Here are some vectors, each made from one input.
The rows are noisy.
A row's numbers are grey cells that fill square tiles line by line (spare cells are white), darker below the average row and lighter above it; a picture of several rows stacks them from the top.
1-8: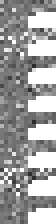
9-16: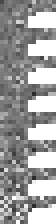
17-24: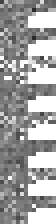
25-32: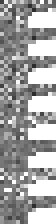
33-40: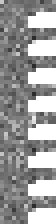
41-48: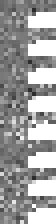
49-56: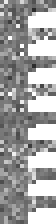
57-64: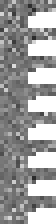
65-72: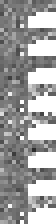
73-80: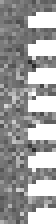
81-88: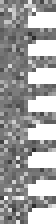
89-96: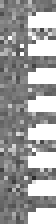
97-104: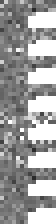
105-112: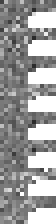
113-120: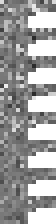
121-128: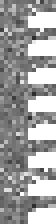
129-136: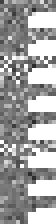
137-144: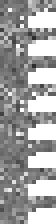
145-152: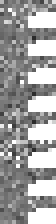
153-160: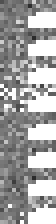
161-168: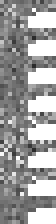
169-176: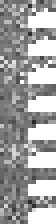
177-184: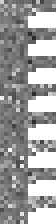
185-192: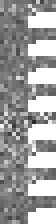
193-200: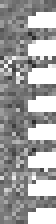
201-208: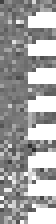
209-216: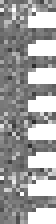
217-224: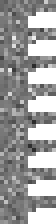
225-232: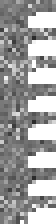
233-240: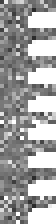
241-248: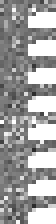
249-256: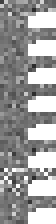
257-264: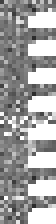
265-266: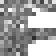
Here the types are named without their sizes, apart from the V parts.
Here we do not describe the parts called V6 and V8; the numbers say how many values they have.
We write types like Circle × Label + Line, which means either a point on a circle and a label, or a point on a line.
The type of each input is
Bool × Line + V6 × V8.
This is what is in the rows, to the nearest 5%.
About 45% of them hold a point on a line and a true/false value. The rest hold a value of V6 and a value of V8.
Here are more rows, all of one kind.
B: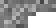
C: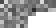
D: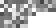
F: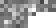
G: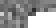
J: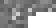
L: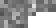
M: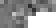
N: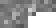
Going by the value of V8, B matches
C and G.
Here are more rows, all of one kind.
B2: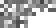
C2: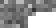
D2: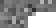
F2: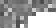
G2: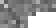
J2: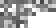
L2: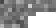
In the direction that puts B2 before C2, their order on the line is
F2, D2, B2, G2, J2, C2, L2.
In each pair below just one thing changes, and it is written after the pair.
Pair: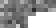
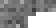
the place on the line
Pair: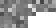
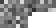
the place on the line
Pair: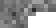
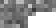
the true/false value
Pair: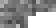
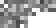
the true/false value
